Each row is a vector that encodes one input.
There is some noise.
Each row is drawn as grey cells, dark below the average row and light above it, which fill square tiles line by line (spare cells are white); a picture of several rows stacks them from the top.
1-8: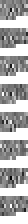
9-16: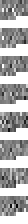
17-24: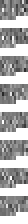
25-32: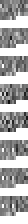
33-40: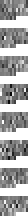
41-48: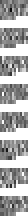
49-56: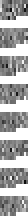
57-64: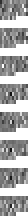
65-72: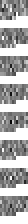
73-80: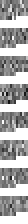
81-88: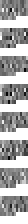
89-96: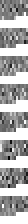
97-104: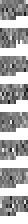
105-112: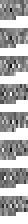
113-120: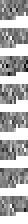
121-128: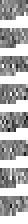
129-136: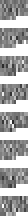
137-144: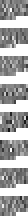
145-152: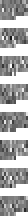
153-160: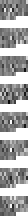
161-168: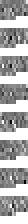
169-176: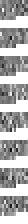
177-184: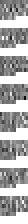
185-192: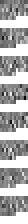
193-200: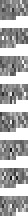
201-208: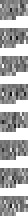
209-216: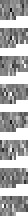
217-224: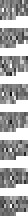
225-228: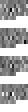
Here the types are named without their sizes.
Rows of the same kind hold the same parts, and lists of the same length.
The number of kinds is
3.
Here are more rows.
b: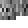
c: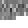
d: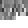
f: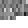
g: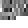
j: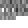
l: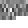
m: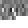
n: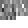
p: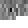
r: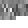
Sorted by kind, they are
b, g
c, d, n, p
f, j, l, m, r

